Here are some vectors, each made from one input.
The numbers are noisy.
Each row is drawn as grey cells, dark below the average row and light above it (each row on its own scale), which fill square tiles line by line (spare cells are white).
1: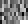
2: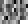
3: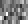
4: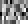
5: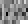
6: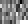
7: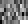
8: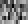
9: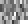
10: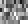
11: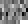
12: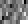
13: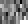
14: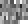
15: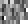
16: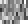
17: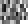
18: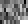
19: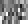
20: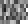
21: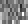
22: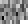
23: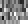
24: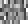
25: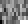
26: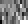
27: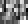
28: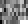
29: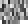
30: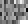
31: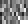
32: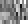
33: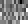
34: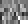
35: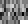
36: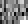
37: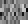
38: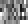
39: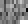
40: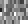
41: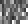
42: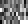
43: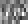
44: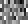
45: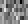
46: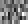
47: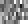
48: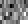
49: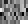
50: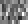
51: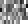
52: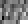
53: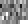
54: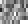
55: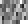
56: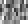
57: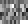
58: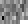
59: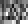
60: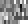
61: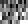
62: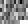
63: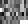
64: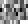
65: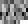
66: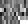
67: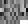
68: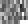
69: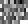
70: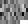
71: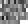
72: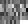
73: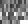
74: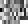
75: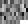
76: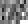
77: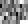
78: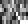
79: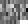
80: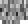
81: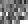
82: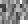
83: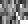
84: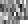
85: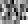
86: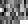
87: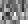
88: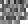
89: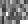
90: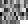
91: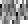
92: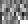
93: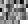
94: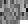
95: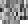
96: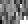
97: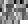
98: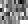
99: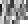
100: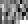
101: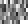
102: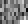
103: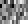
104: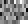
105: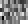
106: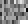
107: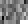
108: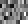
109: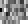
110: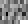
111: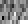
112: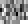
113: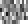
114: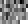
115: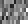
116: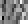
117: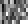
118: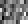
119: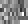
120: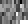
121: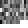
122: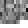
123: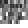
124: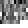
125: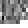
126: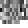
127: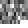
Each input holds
either one of 10 labels and a true/false value, or a point on each of two 6-point lines.
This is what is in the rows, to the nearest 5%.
About 65% of them hold one of 10 labels and a true/false value. The rest hold a point on each of two 6-point lines.
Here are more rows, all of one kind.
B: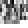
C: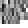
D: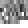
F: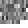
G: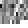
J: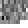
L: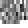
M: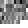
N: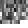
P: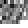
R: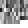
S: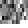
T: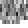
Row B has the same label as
F, L, P and S.
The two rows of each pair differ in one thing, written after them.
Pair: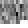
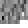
the true/false value
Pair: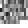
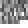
the label
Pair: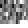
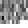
the true/false value
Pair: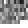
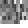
the label
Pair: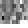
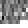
the label
